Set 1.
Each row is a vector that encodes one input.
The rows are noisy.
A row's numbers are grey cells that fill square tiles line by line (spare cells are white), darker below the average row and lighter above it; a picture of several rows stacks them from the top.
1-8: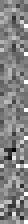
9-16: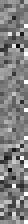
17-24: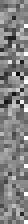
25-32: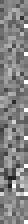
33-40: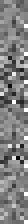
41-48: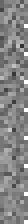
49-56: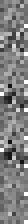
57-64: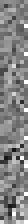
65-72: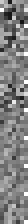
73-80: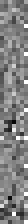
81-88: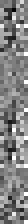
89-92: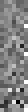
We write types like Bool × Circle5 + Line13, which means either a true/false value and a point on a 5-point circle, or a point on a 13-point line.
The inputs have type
Bool × Bool × Bool + Tree9 + Unit.
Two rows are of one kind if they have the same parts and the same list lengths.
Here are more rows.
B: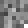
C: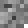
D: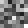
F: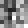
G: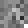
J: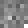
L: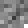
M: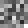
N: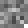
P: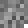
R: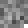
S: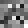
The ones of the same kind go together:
B
C, G, J, L, N, P, R
D, F, M, S

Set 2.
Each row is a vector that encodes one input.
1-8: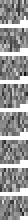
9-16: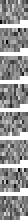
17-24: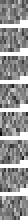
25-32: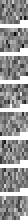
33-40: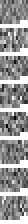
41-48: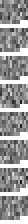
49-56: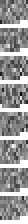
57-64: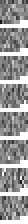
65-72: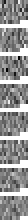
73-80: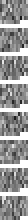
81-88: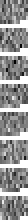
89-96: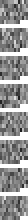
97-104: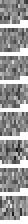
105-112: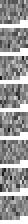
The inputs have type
Circle13 + Label8.
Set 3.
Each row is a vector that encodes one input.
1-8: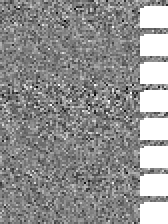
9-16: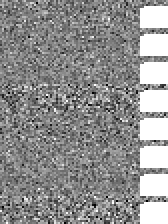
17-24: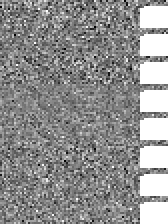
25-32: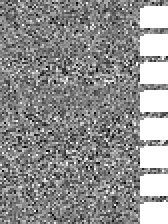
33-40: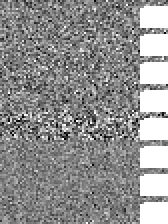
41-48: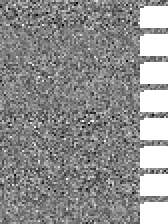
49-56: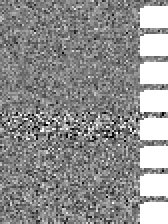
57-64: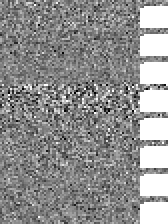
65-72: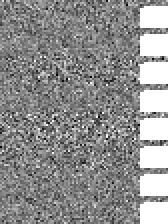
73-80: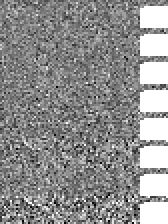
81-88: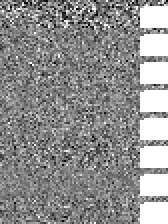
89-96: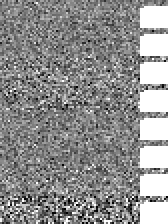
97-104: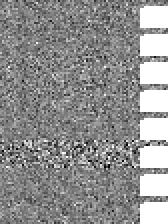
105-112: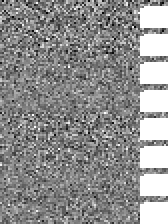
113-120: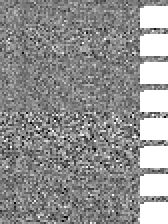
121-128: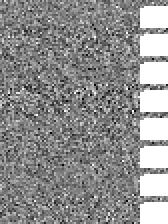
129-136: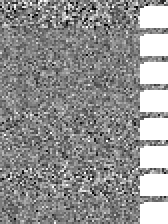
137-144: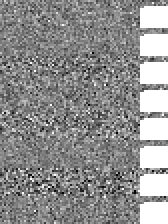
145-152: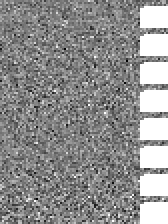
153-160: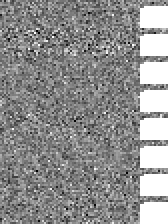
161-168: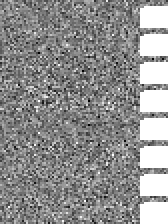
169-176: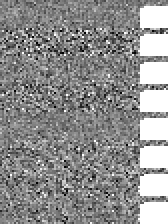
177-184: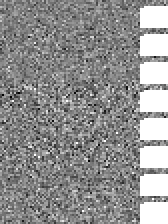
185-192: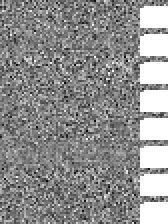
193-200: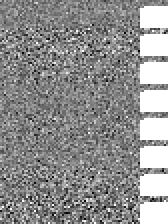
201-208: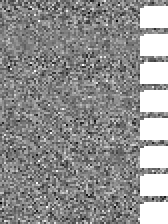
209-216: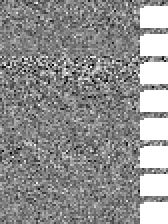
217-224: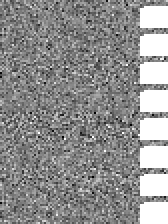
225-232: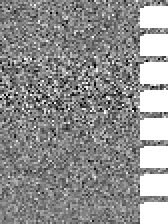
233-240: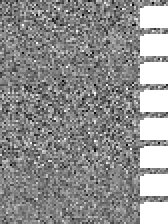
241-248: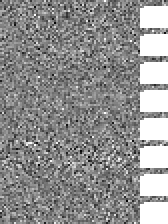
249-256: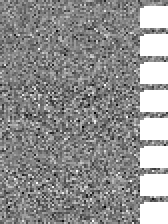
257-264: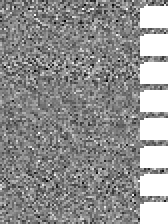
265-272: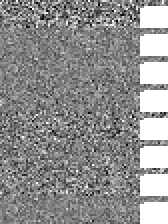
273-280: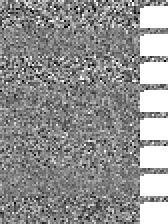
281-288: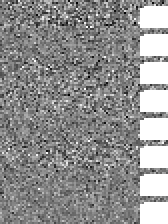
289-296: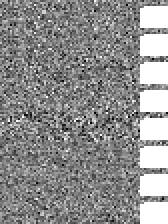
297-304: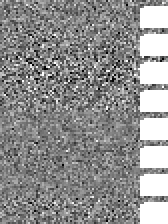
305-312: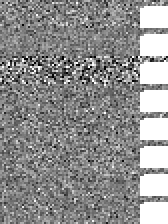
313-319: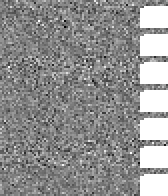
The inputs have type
Bool × Bool × Bool × Bool × (Circle16 + Unit).
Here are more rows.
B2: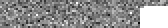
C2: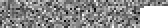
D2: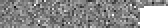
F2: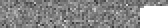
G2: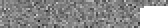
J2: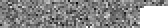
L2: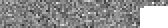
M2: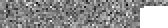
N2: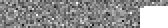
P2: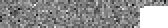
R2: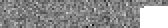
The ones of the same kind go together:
B2, F2, G2, L2, N2, R2
C2, D2, J2, M2, P2

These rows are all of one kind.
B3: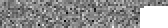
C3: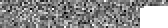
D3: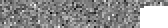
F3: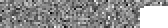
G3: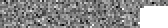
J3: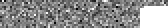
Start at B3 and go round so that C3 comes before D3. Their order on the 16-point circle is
B3, C3, D3, J3, F3, G3.
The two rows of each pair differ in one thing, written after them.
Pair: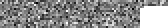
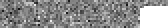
the place on the 16-point circle
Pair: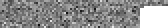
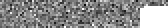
one of the four true/false values
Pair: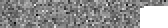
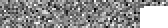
the place on the 16-point circle
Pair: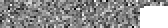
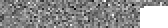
one of the four true/false values
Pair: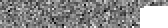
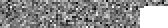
the place on the 16-point circle
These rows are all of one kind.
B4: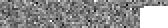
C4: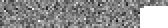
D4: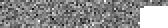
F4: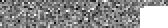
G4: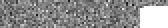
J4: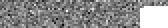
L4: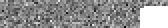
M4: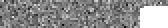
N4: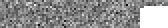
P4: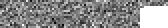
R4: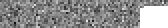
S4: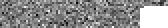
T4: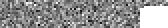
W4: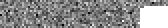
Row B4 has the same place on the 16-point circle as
J4, M4 and P4.
